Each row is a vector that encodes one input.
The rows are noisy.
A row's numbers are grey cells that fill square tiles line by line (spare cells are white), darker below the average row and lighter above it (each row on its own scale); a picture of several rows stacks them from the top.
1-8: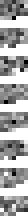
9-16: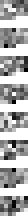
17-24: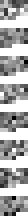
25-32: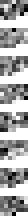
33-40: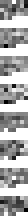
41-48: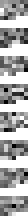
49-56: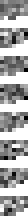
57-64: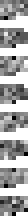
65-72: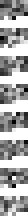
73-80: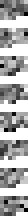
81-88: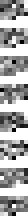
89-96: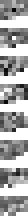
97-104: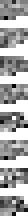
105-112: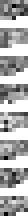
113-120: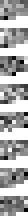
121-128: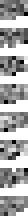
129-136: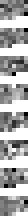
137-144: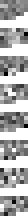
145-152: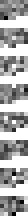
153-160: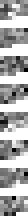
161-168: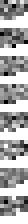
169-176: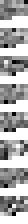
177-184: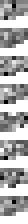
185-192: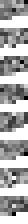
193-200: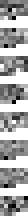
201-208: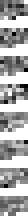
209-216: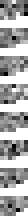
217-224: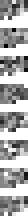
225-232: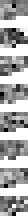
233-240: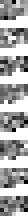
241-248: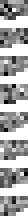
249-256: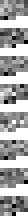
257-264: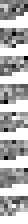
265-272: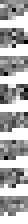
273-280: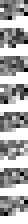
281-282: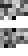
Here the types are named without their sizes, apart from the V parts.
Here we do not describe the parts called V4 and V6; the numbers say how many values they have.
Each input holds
either a fixed value, or a node of a tree, a true/false value, a value of V4 and a value of V6.
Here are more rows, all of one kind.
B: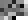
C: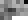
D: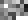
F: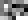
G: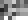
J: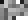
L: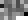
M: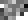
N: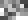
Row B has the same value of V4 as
C and J.
